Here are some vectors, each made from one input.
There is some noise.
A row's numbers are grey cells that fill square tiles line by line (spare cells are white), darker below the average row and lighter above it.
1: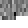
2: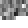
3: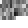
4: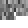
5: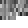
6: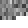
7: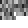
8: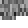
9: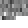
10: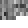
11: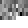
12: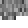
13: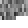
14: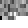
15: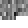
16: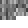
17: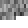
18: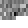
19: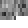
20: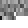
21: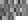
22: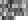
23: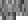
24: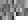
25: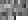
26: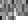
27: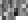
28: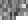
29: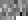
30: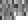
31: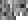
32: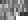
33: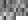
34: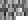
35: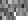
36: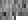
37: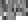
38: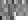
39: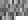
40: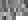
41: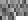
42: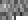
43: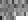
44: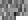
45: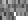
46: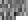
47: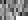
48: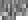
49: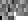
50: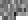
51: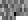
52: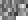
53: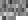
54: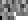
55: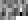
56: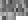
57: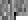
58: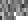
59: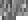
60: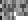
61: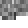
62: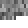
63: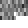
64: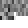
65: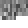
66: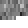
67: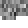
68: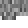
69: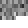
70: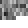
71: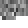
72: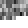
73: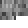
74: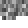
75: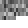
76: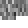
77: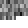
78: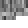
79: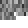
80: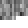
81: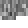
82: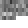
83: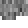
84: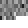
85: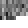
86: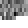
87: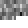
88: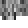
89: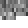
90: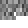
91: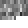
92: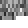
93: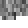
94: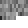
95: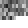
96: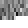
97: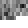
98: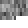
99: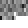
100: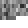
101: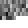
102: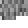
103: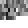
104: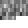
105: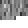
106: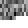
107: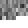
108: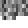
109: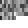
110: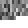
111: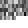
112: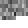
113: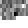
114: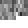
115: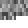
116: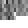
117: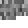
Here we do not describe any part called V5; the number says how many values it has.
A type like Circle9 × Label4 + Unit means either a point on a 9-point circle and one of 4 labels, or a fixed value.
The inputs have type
(Bool × Line4 + V5) × Tree8.
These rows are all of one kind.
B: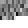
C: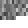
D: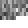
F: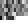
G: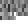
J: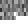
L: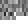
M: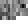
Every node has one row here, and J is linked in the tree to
F and G.
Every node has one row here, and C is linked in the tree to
D and F.
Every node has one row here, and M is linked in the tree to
D.
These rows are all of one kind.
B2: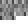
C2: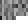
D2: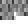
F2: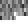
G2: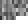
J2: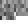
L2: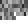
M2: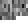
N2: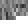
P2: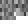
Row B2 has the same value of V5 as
C2, D2, G2 and M2.
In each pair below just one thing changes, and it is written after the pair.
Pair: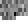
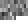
the true/false value
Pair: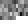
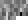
the node of the tree
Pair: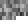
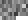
the true/false value
